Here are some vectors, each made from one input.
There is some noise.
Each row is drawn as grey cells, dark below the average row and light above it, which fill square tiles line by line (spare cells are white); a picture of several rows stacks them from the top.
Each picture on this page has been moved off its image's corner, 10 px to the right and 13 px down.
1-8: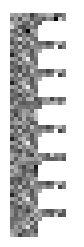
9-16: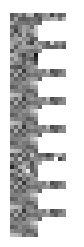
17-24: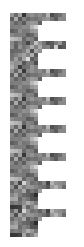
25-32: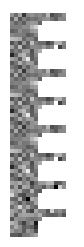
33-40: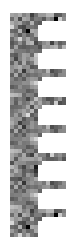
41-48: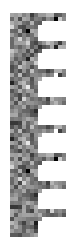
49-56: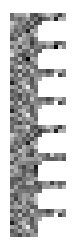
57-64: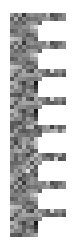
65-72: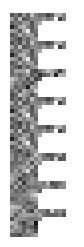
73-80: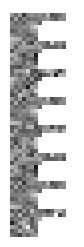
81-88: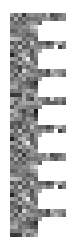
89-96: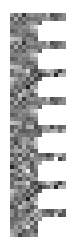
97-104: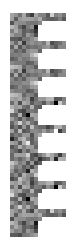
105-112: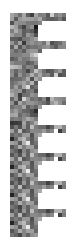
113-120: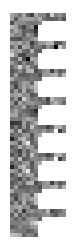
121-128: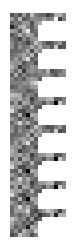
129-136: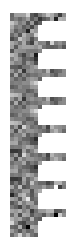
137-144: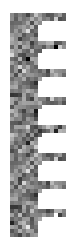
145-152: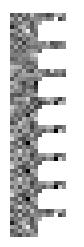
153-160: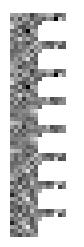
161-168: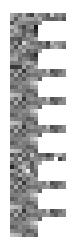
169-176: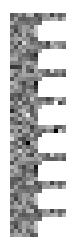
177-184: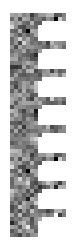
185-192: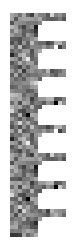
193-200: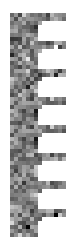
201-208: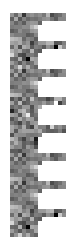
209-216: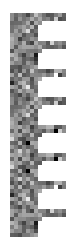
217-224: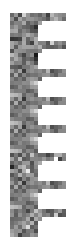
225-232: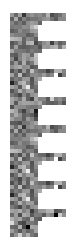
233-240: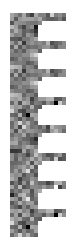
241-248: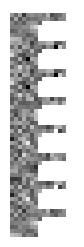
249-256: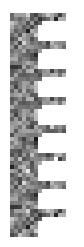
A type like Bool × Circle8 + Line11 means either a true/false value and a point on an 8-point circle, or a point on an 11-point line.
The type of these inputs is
Bool × Bool × Bool.
